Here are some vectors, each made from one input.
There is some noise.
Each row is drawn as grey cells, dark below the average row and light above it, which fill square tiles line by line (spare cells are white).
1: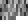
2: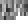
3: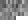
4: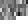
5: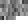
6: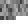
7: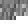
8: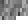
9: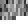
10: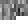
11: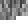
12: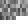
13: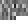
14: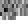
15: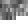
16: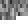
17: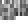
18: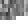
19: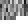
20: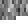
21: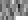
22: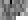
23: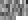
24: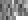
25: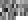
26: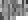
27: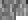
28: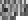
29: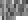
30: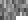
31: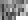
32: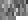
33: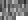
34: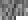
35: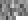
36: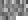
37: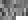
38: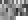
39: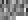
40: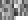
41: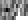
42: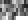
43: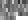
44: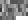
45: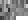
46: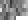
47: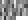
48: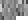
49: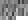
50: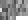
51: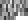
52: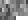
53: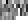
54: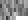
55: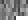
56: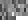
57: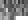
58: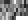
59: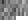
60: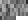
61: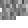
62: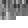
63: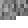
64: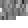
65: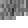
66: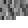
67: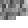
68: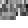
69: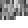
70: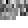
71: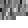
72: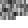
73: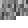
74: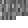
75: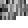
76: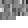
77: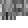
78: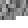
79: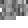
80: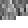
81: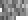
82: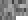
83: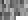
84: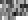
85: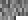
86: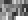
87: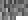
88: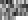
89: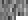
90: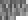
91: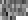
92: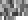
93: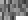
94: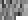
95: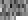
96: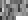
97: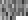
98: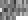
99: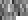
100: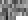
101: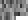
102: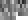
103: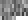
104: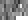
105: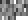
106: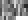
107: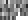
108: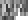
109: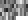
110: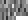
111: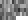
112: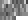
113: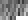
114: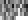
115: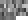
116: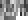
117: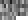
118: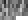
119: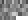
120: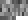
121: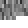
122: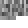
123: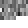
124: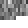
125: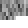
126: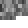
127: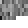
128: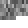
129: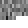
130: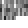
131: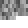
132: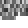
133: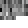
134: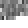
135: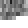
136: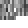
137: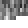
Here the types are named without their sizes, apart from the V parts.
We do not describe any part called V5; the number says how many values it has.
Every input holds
a label, together with either a node of a tree, or a value of V5.
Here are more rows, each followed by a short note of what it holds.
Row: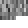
a label and a node of a tree
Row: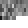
a label and a node of a tree
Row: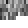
a label and a value of V5
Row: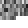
a label and a value of V5
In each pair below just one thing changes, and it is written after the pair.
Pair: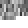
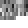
the label
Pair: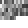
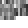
the value of V5
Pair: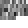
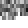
the label
